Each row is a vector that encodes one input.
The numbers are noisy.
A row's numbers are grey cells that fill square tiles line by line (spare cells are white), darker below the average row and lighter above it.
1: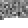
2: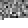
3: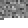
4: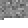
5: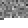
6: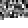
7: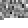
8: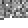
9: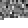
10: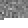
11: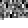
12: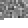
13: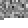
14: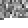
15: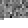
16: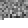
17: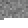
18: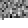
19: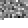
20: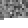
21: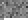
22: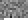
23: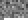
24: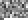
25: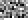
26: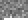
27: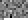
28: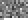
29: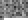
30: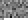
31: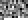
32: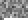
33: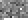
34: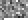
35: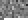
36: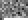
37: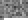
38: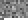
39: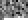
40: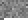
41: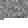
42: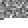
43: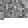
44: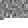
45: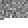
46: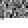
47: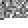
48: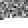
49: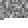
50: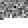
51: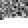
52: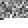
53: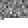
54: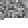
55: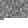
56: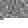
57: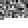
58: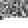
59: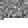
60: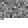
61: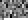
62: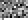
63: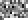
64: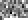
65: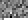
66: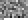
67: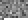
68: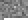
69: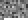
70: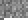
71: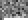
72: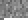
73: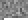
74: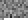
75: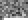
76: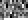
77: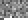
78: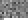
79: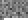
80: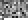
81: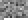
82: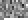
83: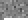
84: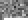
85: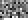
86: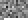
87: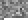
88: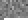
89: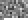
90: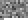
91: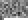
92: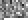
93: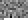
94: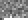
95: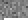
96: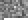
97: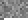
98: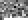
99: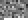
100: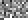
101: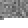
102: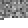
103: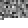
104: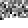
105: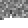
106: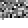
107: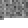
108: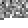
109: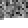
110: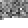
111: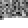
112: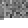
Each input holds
a list of up to two points on a 9-point line.
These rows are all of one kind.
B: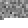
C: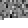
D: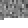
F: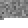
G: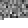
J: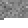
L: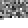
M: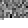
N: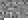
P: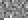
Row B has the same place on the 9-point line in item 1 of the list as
F and M.
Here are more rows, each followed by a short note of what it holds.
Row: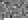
a list of one item
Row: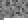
a list of one item
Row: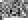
the empty list
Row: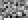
the empty list
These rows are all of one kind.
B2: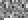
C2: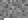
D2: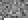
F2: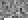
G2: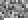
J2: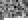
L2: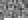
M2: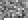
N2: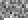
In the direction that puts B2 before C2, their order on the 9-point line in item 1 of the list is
J2, B2, L2, N2, F2, G2, D2, M2, C2.
